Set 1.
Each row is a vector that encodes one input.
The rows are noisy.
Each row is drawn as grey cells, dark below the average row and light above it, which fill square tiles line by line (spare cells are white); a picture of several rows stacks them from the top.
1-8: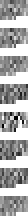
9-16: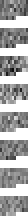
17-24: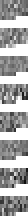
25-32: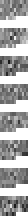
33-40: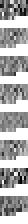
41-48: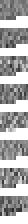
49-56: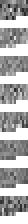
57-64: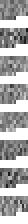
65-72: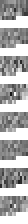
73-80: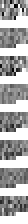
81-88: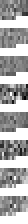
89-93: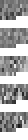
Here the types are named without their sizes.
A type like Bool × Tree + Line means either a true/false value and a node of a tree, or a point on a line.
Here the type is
Line.
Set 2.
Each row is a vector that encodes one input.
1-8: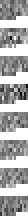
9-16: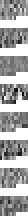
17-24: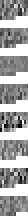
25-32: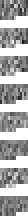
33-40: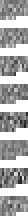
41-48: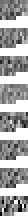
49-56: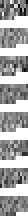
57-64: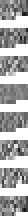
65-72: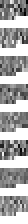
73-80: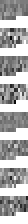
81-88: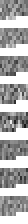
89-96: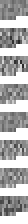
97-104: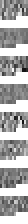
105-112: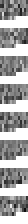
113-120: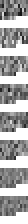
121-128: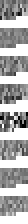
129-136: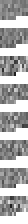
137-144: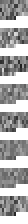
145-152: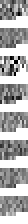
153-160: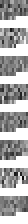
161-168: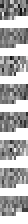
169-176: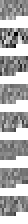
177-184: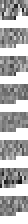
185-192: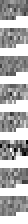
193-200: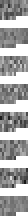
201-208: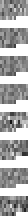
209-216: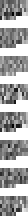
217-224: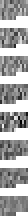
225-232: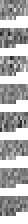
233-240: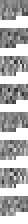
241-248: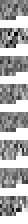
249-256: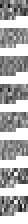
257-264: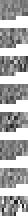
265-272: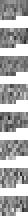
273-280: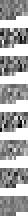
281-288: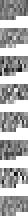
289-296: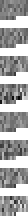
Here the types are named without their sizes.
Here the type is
Line.
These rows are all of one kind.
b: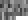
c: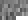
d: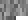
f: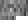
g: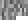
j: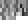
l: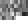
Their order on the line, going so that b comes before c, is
b, c, f, d, l, g, j.
